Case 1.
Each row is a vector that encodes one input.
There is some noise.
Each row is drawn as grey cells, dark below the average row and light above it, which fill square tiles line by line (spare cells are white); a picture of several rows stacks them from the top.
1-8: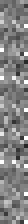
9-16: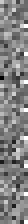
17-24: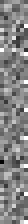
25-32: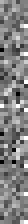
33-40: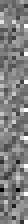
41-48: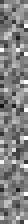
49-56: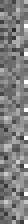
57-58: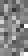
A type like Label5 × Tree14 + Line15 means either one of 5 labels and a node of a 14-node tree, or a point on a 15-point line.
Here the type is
Line6.
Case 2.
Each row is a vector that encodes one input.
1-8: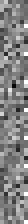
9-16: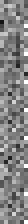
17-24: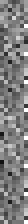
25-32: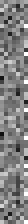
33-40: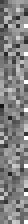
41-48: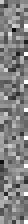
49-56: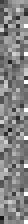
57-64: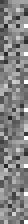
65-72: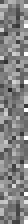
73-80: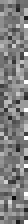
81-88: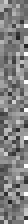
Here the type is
Label12.
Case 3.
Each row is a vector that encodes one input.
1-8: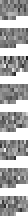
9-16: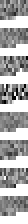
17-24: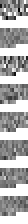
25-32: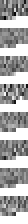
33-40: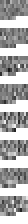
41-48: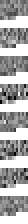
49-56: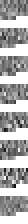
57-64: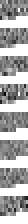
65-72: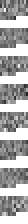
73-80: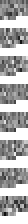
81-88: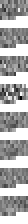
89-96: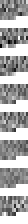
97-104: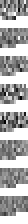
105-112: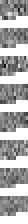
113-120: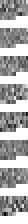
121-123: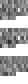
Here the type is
Line4.
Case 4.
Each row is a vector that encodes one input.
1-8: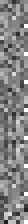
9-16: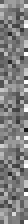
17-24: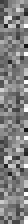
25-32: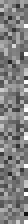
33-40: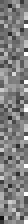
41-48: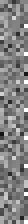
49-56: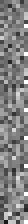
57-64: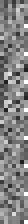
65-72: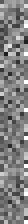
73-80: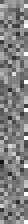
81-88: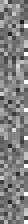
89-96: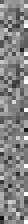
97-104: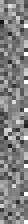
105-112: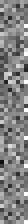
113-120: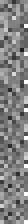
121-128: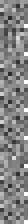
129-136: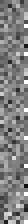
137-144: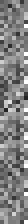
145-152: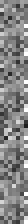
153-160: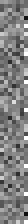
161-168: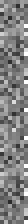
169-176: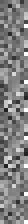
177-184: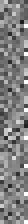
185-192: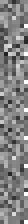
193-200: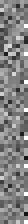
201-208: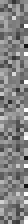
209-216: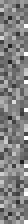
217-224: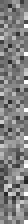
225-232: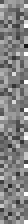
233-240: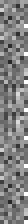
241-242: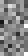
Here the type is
Label9.
